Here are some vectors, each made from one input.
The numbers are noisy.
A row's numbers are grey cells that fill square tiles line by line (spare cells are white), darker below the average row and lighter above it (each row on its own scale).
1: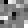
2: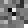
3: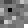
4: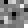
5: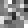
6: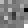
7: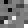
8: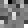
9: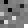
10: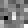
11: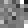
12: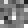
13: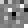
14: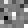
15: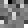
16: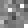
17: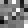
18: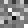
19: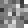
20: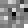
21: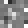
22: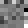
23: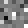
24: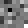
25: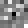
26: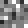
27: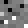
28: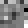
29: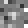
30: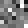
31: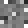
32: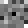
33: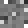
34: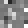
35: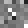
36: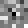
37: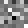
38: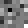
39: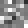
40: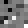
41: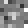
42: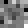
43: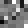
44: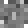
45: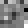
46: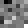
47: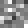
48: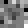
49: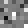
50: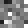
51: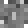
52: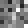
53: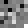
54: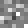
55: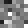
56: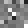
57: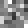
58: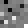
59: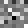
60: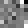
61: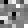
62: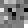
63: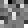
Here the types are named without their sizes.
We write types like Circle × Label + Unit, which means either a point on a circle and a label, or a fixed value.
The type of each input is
Label × Line × Line.
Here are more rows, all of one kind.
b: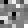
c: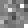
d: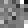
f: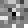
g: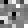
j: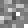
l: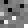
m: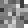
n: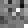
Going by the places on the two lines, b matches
f, g and j.
